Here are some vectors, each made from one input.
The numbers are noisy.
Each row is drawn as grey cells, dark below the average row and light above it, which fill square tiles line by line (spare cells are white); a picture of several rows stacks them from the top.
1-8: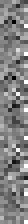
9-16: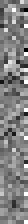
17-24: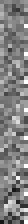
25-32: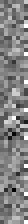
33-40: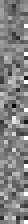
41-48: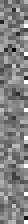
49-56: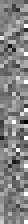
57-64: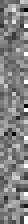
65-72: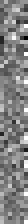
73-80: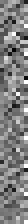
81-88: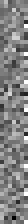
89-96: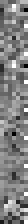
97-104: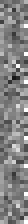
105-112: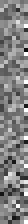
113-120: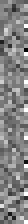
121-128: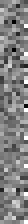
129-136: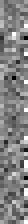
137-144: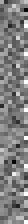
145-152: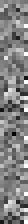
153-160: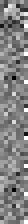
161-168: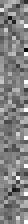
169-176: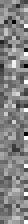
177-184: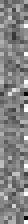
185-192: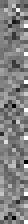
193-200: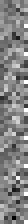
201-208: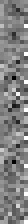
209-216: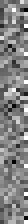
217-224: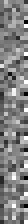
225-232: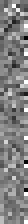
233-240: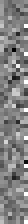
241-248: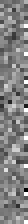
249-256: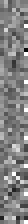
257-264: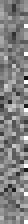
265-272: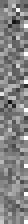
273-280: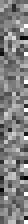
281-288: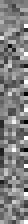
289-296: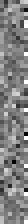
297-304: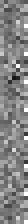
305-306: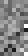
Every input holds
a point on an 8-point line, together with a list of up to two points on an 11-point line.
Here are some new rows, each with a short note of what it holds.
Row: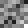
a point on an 8-point line, together with the empty list
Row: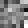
a point on an 8-point line, together with a list of two items
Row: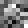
a point on an 8-point line, together with the empty list
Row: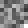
a point on an 8-point line, together with a list of two items
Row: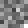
a point on an 8-point line, together with a list of two items
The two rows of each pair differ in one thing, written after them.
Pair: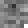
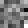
the place on the 8-point line
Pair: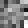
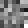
the place on the 11-point line in item 1 of the list
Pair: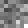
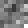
the place on the 11-point line in item 1 of the list
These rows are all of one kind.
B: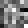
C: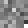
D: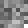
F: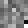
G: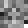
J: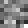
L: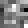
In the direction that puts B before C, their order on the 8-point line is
B, L, J, C, F, D, G.
